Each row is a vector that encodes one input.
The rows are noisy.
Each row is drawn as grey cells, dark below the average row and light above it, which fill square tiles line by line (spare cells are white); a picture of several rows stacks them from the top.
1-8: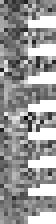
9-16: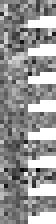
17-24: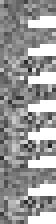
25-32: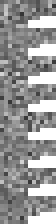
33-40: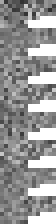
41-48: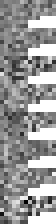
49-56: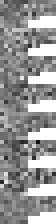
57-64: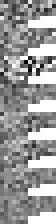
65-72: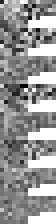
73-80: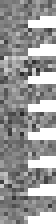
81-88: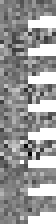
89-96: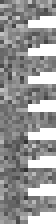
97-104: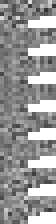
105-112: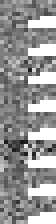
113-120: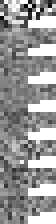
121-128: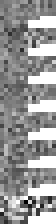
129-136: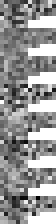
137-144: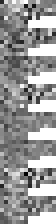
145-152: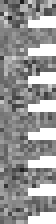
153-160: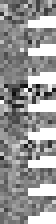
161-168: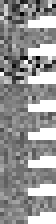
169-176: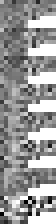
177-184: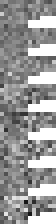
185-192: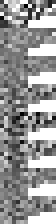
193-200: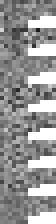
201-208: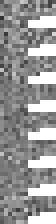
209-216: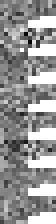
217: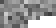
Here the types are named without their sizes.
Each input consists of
either a node of a tree, or a list of points on a line.
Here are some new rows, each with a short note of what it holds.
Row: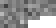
a list of two items
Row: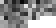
a list of three items
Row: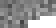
a list of one item
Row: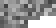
a list of three items
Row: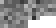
a list of three items
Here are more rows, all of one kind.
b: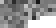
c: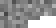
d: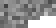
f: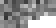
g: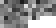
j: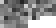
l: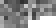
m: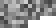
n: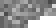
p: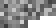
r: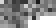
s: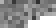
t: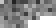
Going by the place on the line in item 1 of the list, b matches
n and s.
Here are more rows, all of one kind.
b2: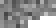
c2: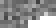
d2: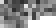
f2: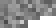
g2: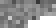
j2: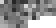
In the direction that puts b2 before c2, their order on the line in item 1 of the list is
f2, d2, j2, b2, c2, g2.
